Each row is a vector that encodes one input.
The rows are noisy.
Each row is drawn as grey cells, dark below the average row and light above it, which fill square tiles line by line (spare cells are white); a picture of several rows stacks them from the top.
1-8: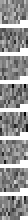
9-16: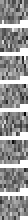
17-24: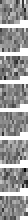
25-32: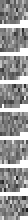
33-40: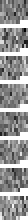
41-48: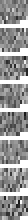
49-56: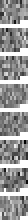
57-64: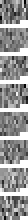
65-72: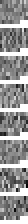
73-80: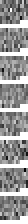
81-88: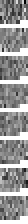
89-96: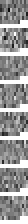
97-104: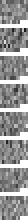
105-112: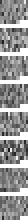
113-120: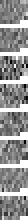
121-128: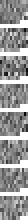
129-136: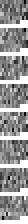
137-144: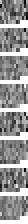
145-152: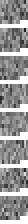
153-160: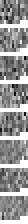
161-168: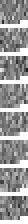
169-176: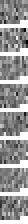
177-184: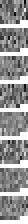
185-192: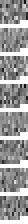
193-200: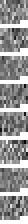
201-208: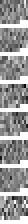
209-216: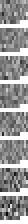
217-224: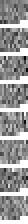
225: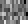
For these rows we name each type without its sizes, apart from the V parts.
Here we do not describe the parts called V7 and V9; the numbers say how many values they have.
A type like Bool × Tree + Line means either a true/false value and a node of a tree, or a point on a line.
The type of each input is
(Circle + V7) × Line × V9.
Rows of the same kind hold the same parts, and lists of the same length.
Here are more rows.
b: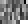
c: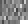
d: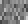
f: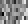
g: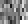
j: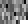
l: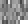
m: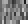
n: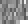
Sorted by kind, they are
b, j, m
c, d, f, g, l, n

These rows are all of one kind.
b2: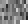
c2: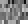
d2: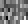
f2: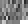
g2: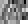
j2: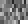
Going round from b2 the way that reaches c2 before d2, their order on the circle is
b2, c2, g2, f2, j2, d2.
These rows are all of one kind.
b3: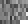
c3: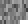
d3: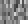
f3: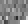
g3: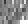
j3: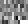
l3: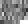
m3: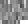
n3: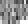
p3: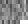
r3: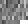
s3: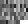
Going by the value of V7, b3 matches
c3 and d3.
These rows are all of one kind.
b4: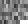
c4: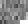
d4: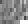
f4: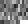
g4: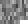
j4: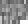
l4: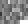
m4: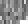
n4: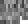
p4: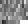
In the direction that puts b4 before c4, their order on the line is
m4, j4, b4, d4, c4, g4, p4, f4, n4, l4.
